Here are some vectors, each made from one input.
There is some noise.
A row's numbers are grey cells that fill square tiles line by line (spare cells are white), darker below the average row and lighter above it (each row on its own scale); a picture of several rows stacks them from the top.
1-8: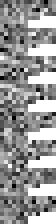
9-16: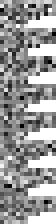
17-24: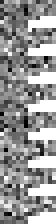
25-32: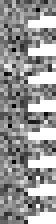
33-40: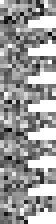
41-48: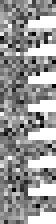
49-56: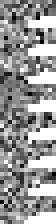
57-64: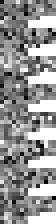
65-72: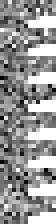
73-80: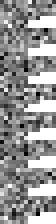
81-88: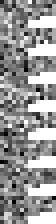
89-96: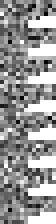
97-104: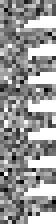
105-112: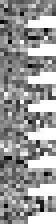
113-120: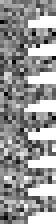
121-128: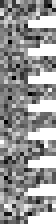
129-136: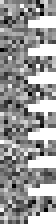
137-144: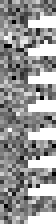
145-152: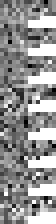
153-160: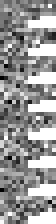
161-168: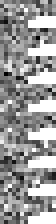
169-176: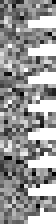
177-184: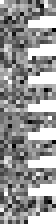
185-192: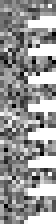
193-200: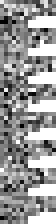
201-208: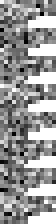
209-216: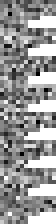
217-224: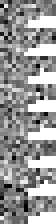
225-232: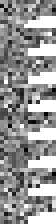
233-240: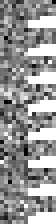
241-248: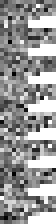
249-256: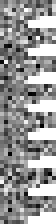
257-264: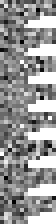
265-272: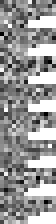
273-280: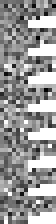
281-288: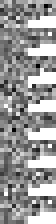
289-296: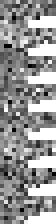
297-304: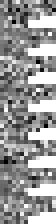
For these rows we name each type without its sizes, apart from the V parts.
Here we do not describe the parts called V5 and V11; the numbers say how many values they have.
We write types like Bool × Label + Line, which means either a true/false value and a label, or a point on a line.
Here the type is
Bool × (Circle + V5) + V11.
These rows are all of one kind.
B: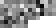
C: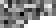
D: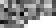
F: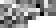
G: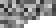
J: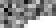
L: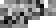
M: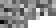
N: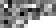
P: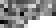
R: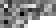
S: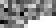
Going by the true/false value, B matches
F, L and M.
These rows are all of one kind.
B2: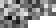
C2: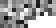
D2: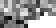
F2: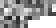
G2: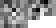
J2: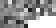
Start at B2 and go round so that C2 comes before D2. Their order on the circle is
B2, F2, G2, C2, D2, J2.
